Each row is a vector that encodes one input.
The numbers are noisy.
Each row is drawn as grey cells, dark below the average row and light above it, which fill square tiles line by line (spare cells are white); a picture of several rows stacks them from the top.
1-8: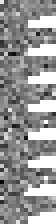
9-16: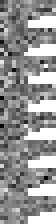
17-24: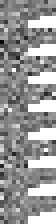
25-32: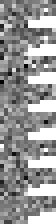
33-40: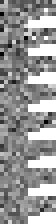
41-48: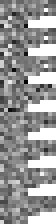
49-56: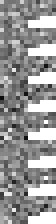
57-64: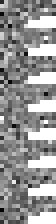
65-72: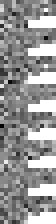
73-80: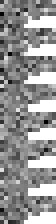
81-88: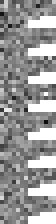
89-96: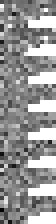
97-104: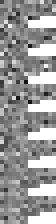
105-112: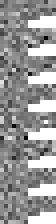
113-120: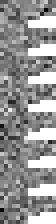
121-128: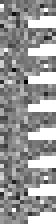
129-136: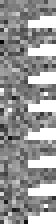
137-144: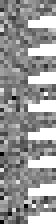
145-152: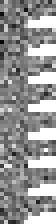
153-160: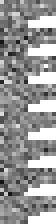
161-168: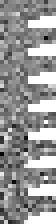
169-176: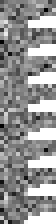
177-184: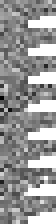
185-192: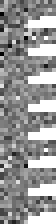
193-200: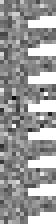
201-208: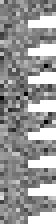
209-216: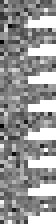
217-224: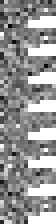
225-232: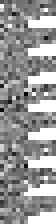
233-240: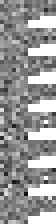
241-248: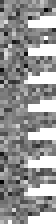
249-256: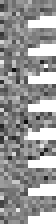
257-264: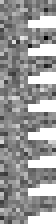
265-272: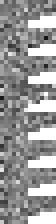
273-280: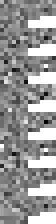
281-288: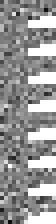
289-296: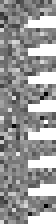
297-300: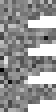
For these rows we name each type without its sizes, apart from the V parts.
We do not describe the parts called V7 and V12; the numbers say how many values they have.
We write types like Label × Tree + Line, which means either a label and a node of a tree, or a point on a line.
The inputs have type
((Circle + Unit) × V7 + Label) × V12 + List(Line).
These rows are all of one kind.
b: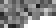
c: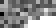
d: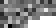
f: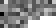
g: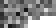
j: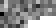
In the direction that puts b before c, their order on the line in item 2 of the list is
b, g, j, c, f, d.
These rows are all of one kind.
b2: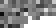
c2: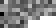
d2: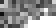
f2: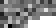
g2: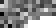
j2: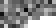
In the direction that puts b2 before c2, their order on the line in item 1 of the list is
b2, g2, d2, c2, j2, f2.
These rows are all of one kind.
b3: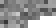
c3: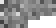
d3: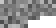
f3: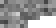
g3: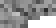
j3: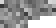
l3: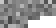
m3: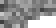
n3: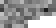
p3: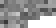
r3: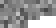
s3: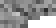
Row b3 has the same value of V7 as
j3, m3, n3 and p3.
